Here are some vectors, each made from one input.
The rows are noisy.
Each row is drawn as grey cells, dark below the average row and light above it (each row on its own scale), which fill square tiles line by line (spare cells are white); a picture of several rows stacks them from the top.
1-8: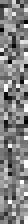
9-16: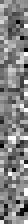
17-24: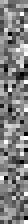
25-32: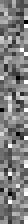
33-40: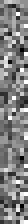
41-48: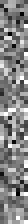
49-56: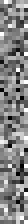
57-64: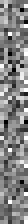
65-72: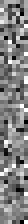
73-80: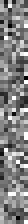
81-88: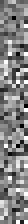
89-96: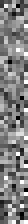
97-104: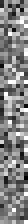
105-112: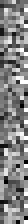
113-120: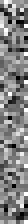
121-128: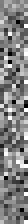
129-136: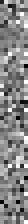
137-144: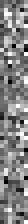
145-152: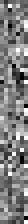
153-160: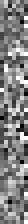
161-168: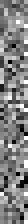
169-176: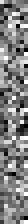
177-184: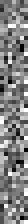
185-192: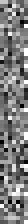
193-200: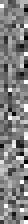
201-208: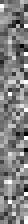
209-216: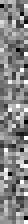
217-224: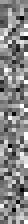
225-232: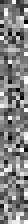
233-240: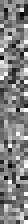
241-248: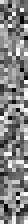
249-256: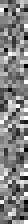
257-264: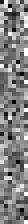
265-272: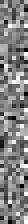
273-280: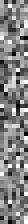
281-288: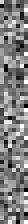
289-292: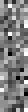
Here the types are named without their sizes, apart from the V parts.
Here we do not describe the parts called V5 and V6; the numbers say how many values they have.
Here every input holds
either a point on a line, or four true/false values, a value of V5 and a value of V6.
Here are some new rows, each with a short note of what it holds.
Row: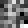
four true/false values, a value of V5 and a value of V6
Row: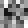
four true/false values, a value of V5 and a value of V6
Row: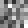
a point on a line
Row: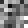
four true/false values, a value of V5 and a value of V6
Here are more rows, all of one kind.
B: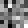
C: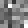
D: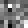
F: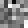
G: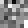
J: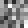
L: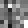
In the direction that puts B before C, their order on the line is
B, D, L, C, F, G, J.
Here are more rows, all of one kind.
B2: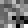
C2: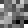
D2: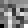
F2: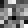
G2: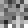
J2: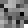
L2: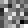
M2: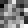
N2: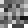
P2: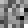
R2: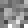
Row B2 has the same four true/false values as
C2 and F2.
